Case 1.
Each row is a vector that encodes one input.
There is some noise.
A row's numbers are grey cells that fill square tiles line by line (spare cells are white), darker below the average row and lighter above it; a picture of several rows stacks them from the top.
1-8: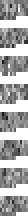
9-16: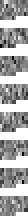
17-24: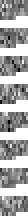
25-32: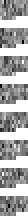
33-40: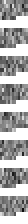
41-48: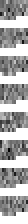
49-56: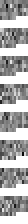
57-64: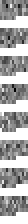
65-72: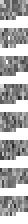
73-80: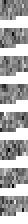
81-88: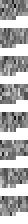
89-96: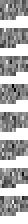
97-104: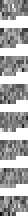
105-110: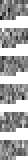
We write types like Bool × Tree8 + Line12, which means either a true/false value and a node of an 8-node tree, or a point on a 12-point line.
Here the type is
(Bool × Bool × Bool + Unit) × Label7.
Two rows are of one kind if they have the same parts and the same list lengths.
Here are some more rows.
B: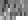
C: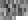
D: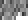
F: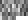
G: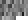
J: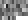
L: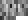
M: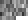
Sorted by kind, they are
B, C, F, L
D, G, J, M

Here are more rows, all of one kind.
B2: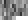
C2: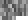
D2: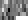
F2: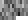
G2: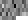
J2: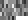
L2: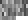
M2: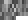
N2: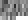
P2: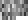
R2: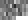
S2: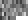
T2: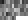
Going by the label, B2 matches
C2, D2, L2 and R2.
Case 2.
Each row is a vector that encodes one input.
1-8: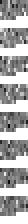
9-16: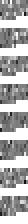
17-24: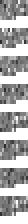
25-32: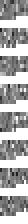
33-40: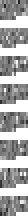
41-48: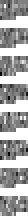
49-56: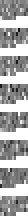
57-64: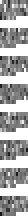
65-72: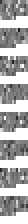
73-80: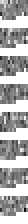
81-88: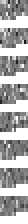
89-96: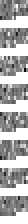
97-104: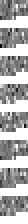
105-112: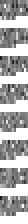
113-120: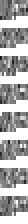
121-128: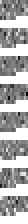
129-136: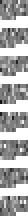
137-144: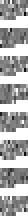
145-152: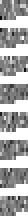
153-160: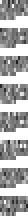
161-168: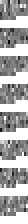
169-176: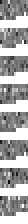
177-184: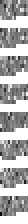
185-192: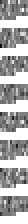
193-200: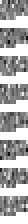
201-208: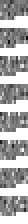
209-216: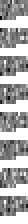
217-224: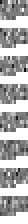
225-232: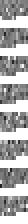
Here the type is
(Bool × Bool × Bool + Unit) × Line5.
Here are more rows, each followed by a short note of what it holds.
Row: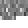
a point on a 5-point line
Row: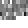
a point on a 5-point line and three true/false values
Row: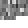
a point on a 5-point line and three true/false values
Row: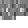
a point on a 5-point line
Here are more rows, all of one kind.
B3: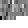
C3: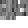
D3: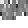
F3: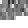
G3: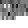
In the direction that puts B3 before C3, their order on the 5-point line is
B3, F3, G3, D3, C3.
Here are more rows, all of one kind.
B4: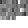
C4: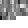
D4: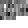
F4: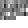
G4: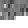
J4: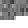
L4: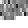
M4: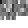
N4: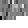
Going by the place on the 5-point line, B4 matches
F4 and M4.
